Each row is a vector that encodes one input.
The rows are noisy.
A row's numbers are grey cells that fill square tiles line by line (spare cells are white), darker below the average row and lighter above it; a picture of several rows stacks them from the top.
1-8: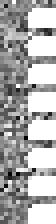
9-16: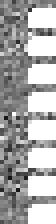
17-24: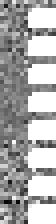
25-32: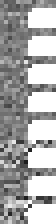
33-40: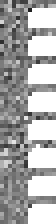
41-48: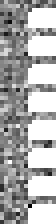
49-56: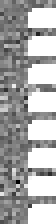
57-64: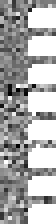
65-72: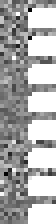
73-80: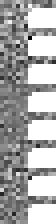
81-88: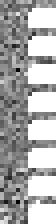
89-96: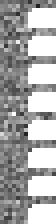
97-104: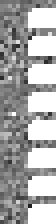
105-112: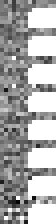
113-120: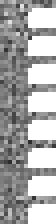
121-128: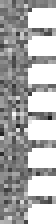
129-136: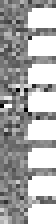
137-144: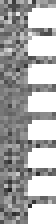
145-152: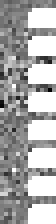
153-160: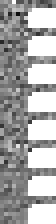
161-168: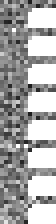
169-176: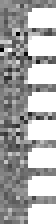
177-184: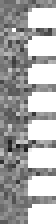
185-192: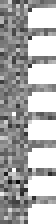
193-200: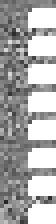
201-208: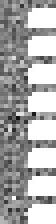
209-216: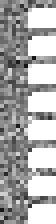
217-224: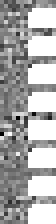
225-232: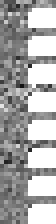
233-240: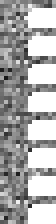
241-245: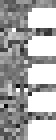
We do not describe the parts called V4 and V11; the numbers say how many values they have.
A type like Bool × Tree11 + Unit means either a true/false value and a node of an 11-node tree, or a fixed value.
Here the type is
Line10 × Line10 + (Line12 + V11) × V4.
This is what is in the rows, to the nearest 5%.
About 25% of them hold a point on each of two 10-point lines. The rest hold a value of V4, together with either a point on a 12-point line, or a value of V11.
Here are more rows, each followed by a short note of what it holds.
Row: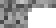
a value of V4 and a value of V11
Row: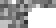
a point on each of two 10-point lines
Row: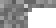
a point on a 12-point line and a value of V4
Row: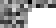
a value of V4 and a value of V11
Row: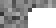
a point on a 12-point line and a value of V4
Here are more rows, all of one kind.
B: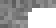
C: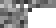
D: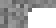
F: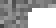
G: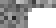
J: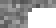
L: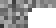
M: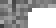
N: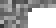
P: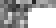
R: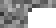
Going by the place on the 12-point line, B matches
D, J and R.
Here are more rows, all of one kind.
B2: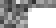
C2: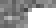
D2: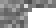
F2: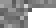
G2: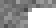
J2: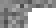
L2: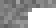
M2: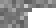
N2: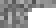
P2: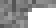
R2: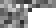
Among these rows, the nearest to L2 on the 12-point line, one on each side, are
B2 and J2.
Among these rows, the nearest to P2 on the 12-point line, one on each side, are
C2 and N2.
